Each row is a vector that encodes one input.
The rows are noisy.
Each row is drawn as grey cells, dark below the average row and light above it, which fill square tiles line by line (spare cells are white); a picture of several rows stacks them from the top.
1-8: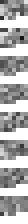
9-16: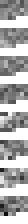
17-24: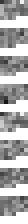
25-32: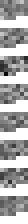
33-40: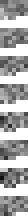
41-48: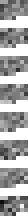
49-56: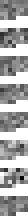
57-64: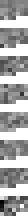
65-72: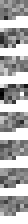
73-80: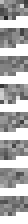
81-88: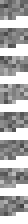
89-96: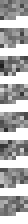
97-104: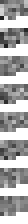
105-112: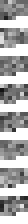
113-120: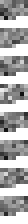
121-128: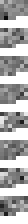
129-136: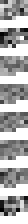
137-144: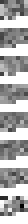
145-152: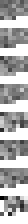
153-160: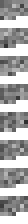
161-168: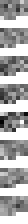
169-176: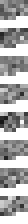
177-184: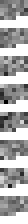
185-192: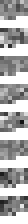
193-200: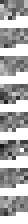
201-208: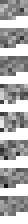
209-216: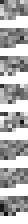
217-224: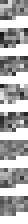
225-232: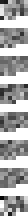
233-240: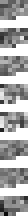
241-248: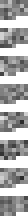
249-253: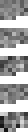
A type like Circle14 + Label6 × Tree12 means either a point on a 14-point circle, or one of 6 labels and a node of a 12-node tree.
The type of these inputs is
Bool × (Tree8 + Unit) + Line8.
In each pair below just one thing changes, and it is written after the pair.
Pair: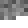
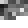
the node of the tree
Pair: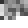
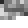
the true/false value
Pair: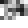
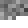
the node of the tree
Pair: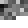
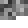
the node of the tree
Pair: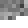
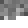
the node of the tree
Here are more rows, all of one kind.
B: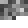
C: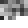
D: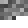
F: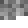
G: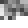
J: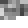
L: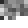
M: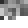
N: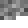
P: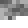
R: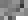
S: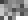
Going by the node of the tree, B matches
C, L and N.
